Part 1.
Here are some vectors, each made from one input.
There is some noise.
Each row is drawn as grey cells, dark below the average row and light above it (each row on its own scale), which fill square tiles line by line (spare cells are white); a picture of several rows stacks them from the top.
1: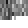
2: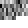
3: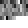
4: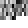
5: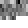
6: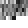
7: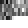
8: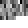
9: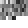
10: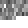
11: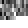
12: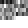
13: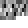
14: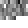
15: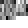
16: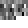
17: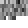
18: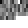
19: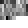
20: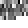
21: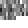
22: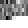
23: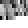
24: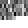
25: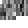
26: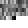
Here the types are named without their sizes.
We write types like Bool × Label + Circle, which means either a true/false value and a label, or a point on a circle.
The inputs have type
Label.
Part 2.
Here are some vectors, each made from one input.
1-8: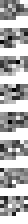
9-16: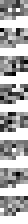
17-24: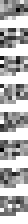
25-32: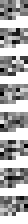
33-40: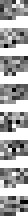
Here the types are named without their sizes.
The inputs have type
Label.
